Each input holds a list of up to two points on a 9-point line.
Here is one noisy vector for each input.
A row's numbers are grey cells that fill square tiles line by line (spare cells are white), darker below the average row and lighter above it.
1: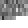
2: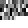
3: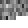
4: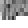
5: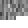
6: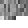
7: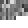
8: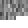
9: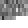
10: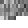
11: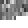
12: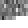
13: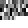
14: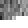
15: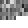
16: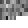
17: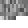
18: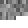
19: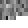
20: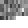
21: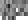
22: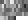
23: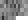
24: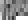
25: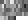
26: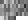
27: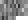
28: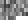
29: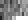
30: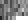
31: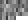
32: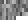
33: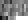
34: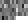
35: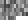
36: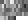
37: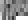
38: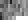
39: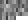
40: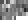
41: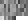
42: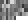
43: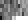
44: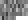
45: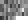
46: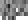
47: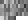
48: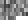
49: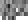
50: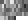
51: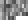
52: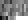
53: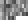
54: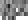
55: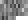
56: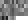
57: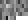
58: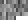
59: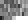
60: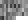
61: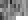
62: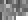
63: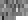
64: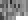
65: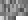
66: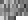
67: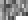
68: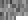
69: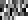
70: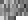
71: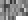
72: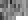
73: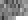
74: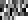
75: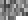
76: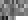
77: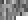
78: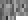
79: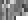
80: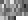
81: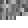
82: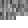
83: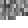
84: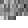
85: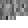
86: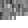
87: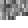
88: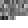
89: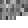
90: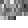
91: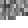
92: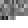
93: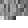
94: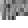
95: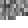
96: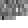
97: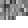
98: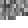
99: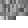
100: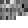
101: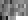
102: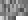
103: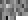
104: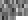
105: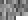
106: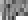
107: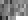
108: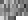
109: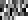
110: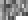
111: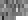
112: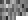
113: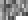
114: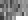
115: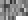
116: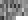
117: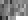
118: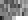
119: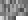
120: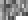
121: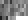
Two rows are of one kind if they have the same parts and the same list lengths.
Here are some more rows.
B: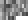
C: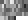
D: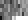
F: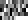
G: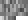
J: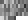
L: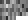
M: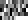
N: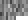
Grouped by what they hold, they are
B, C, G, J
D, L, N
F, M

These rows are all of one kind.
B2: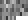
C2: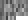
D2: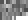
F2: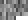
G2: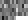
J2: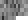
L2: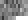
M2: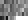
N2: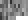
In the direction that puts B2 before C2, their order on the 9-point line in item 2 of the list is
G2, M2, B2, C2, N2, F2, J2, L2, D2.
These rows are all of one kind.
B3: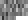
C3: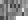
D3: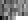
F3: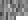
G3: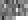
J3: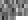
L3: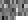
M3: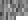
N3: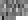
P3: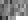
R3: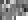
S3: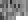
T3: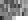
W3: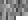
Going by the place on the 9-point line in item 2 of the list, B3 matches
C3, F3, M3 and W3.
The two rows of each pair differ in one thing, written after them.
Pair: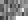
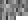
the place on the 9-point line in item 1 of the list
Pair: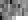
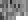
the place on the 9-point line in item 2 of the list
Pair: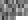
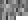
the place on the 9-point line in item 1 of the list
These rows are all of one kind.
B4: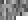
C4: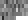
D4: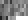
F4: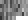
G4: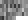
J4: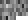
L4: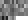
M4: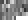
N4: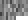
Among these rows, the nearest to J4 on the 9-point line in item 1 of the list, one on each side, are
B4 and N4.
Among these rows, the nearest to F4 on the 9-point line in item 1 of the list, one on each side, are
D4 and G4.
